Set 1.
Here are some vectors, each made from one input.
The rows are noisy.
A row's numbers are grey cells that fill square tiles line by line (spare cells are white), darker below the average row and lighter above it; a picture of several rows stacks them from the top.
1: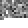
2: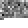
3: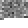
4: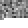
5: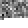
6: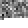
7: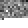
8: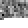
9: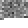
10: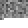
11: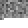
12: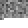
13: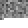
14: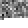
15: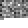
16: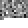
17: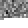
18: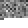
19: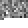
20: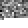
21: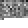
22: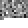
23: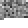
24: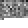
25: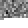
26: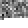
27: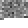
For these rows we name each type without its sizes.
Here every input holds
a point on each of two lines.
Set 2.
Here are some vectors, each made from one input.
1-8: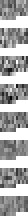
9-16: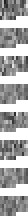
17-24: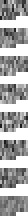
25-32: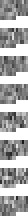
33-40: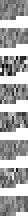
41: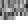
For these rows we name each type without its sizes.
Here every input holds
a point on a line.
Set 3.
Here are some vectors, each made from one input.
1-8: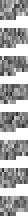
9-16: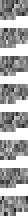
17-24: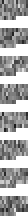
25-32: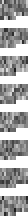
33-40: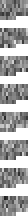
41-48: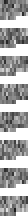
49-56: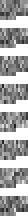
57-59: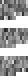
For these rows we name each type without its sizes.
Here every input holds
four true/false values.
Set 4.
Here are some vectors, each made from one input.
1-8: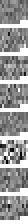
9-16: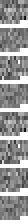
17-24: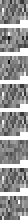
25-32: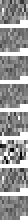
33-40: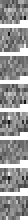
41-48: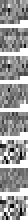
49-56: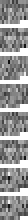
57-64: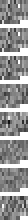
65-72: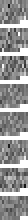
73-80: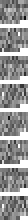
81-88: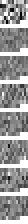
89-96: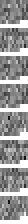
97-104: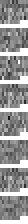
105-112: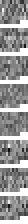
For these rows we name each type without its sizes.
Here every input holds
either a fixed value, or a node of a tree.
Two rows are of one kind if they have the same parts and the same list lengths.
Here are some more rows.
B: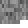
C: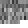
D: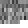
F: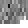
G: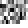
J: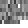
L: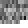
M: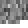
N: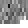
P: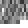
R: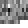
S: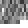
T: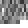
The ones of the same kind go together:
B, C, D, F, J, L, M, N, P, R, S, T
G

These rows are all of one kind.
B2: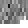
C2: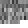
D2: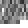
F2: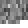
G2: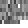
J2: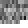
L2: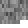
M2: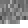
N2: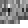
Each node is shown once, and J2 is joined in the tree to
C2.
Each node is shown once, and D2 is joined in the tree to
B2.
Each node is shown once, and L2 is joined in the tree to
B2 and M2.
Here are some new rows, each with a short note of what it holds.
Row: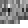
a node of a tree
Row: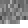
a node of a tree
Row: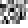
a fixed value
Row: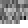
a node of a tree
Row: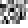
a fixed value
